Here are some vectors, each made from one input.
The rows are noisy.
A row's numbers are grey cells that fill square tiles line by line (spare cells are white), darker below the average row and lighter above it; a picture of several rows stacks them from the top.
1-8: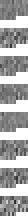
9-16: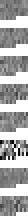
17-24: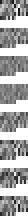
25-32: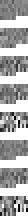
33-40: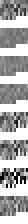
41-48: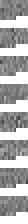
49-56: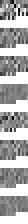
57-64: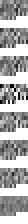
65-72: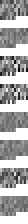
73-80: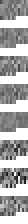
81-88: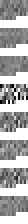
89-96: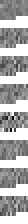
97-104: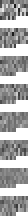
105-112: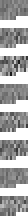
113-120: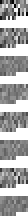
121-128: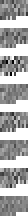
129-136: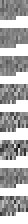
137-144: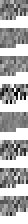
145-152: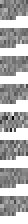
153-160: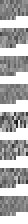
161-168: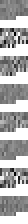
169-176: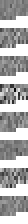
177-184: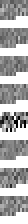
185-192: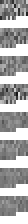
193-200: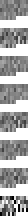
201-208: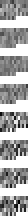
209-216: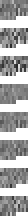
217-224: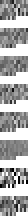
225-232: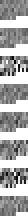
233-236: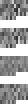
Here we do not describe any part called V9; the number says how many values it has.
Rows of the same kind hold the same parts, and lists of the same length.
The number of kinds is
3.
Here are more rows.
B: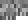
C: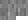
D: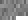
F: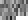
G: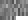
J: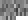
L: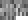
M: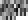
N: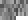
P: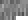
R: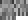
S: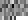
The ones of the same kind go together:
B, F, L, N
C, D, G, J, M, P, R
S

